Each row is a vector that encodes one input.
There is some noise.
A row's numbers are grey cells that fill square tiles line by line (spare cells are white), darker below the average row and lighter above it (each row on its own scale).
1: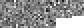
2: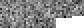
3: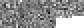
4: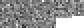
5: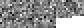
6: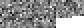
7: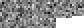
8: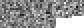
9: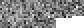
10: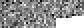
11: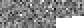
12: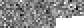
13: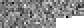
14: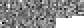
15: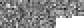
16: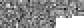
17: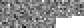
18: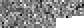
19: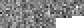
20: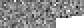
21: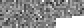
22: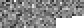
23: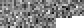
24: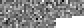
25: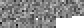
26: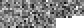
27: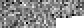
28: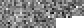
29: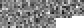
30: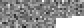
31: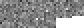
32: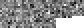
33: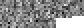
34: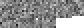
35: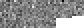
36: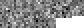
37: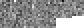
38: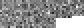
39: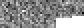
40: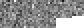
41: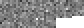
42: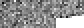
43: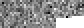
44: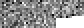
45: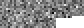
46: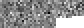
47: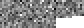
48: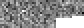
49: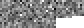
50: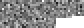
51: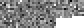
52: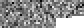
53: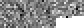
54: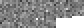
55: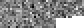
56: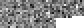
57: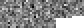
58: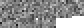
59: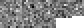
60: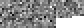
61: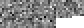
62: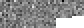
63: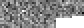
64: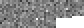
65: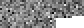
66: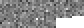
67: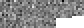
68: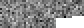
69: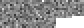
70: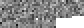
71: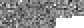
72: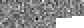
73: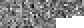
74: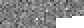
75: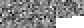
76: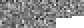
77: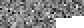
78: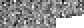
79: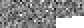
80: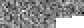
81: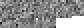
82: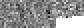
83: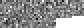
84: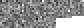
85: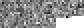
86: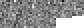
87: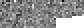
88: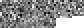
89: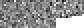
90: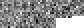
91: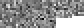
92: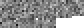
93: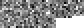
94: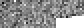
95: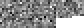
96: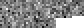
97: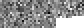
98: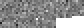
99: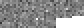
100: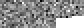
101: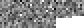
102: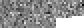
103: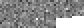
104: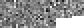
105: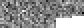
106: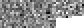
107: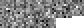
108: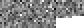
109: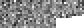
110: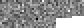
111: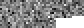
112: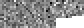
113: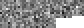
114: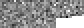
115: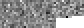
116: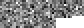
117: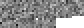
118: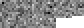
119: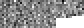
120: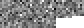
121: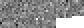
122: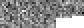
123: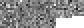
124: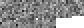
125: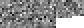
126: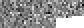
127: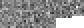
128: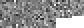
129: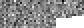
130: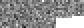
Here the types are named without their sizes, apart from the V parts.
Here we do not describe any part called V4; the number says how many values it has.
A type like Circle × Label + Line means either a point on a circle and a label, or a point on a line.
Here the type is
List(Line) + V4 × V4 × V4.
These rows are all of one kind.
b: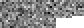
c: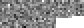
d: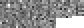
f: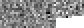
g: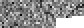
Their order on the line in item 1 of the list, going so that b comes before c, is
b, g, f, d, c.
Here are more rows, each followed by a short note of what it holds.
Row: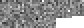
a list of two items
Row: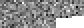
a list of two items
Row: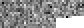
a list of three items
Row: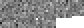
a list of one item
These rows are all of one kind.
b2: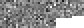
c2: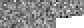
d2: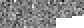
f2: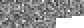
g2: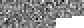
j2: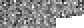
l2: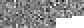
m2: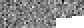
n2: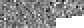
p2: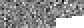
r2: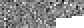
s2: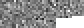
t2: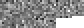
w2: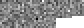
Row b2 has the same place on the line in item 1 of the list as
l2, s2 and t2.
